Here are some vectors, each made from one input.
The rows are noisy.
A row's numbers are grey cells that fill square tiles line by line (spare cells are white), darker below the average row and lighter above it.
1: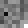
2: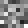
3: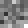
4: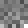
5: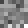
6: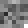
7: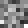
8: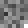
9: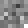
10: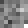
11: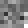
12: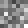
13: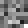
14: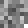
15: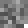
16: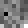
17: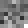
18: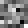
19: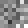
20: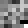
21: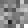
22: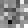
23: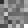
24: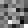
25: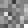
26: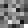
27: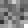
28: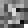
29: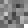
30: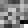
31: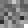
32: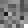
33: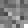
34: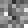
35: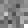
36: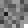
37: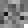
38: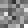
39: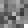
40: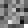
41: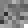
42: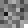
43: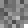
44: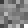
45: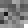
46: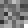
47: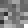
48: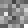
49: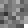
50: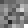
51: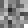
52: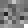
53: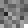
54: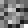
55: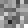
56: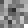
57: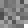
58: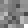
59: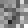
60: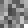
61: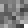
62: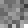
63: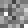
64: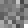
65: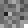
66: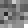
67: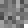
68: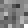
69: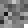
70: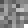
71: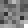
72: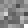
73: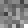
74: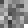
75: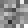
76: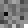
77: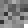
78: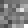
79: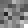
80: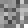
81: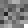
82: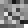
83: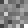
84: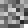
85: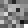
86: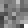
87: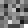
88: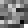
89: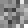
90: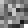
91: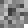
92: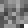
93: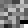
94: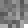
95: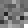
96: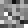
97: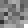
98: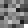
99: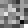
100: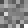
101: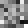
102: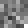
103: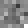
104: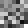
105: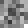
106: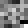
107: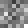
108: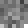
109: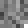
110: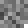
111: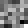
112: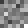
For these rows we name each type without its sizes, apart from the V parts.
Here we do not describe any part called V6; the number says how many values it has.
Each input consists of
a true/false value, together with either a point on a line, or a value of V6.
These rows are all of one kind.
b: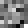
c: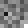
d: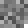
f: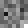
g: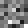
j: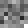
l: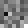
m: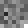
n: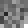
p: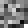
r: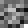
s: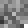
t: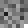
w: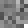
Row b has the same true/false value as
g, p and r.
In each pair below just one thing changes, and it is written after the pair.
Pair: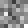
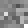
the value of V6
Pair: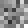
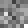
the value of V6
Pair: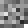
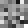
the value of V6
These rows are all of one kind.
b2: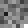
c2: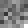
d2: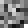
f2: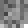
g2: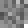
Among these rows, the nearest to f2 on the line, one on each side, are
b2 and g2.
